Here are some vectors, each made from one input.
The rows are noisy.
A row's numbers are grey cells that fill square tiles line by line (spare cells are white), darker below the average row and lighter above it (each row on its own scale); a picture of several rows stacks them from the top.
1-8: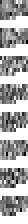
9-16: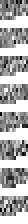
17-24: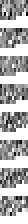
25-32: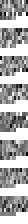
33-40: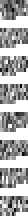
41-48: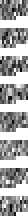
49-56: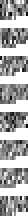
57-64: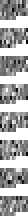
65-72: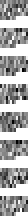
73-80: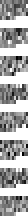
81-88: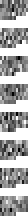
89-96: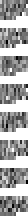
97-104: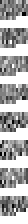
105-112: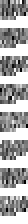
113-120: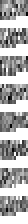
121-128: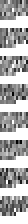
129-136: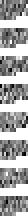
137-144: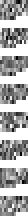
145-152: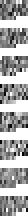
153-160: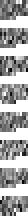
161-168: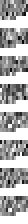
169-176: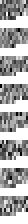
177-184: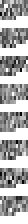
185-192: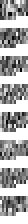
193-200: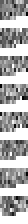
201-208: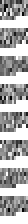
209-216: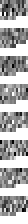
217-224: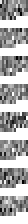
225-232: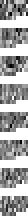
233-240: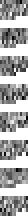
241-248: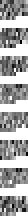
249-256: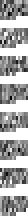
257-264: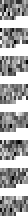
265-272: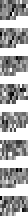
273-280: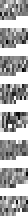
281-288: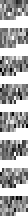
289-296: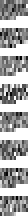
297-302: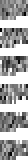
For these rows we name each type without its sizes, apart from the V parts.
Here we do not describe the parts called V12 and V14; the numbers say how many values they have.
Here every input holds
either a label, three true/false values and a value of V12, or a value of V14.
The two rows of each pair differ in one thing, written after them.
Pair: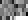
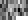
the value of V12
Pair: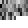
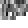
one of the three true/false values
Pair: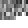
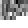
the label
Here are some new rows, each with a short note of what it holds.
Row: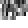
a label, three true/false values and a value of V12
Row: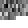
a value of V14
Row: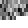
a label, three true/false values and a value of V12
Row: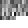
a value of V14
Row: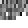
a value of V14
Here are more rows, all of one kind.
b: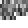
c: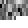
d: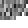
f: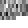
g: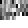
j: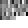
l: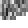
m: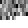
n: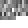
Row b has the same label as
d, m and n.
